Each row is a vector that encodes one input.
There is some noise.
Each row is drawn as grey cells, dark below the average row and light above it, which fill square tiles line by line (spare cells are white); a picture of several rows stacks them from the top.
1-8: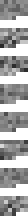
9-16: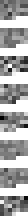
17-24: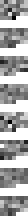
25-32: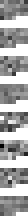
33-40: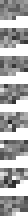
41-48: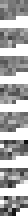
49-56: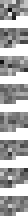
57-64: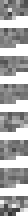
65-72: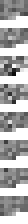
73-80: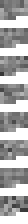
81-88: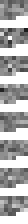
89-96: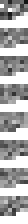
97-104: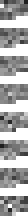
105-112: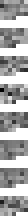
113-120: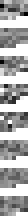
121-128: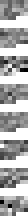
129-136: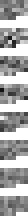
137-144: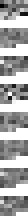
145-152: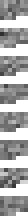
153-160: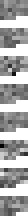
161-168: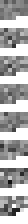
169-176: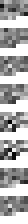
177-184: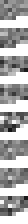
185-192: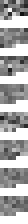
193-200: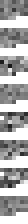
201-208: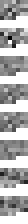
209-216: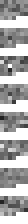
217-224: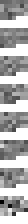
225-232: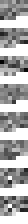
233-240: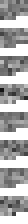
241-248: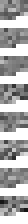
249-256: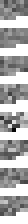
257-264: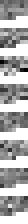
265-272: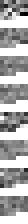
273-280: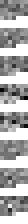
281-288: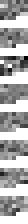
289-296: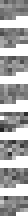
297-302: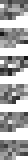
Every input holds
either a point on a 10-point line, or a point on a 12-point line and a true/false value.
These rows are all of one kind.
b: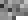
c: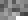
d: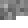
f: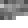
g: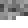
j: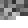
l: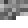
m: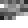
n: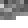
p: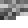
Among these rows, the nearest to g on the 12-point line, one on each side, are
f and p.
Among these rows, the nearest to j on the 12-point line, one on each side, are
b and l.
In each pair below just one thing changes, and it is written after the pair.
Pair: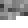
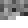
the true/false value
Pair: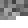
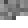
the place on the 12-point line
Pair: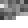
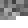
the place on the 12-point line
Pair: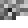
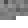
the place on the 12-point line
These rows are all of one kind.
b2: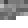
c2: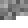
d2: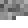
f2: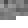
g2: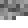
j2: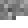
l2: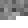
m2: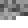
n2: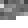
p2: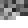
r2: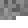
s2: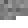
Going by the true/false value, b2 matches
f2 and s2.
